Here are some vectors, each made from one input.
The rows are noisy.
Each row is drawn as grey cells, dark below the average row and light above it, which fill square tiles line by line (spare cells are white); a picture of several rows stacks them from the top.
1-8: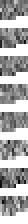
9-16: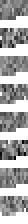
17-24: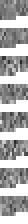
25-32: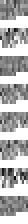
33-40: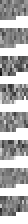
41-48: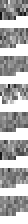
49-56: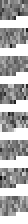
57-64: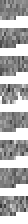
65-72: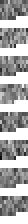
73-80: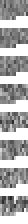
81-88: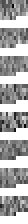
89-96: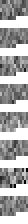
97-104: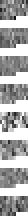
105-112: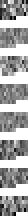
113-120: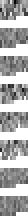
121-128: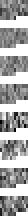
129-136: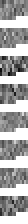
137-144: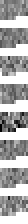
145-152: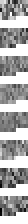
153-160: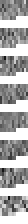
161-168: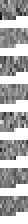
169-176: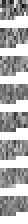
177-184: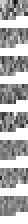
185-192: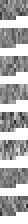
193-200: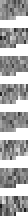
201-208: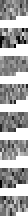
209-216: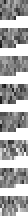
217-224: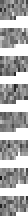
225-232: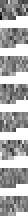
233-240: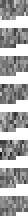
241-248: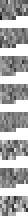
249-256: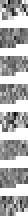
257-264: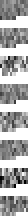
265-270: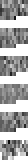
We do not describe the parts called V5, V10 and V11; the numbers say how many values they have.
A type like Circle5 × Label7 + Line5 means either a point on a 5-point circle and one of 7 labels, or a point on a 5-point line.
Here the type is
Bool × V10 + Label7 × (Line9 + V5) × V11.
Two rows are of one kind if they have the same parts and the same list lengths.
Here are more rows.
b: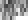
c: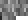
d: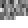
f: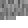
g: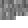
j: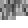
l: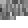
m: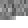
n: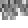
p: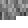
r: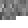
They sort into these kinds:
b, n
c, d, r
f, g, j, l, m, p

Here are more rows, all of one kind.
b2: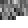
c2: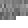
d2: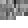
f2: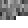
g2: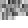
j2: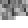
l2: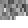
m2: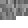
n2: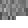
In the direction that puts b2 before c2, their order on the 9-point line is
n2, j2, b2, f2, l2, m2, g2, d2, c2.
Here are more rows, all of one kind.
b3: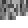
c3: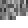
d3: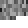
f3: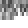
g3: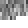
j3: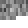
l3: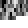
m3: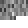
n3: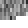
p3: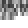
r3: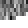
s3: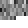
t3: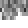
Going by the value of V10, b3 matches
c3 and p3.
